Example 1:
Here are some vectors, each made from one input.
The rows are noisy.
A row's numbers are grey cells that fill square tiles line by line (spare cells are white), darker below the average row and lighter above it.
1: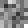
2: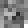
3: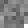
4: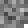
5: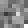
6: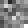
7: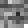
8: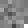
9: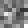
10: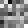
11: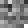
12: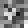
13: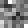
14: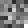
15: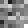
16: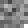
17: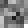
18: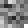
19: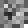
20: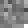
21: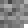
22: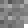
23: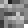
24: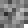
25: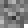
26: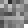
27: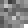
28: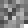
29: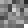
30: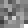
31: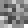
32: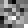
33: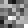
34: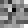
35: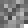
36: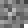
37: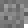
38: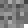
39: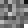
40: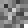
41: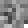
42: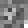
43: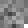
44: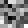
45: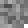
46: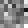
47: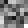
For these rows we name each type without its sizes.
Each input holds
a point on a circle.
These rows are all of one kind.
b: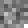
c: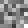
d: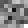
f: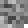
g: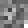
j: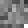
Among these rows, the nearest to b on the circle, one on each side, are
c and d.
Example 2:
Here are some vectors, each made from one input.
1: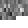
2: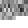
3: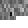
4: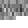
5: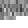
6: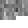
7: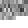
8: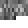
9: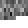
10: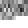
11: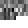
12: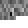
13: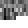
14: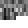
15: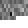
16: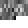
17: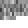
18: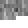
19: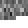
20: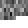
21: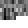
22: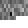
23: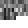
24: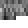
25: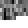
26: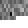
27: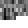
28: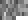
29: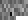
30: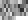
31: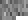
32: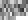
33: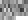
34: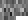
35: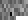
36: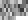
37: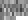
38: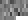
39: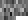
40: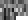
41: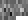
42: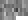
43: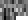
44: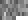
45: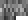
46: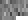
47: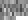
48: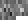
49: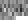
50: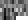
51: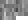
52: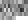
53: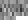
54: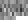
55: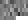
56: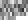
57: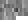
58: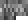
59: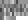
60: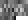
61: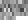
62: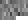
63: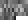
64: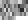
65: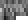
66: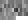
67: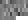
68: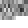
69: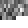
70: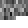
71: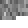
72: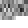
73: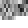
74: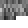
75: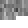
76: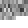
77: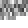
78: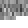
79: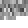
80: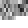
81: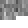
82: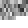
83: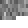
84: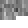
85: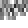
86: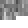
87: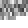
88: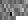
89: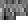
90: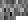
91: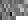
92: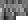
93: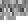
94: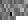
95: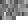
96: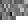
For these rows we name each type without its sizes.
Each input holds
a point on a line.
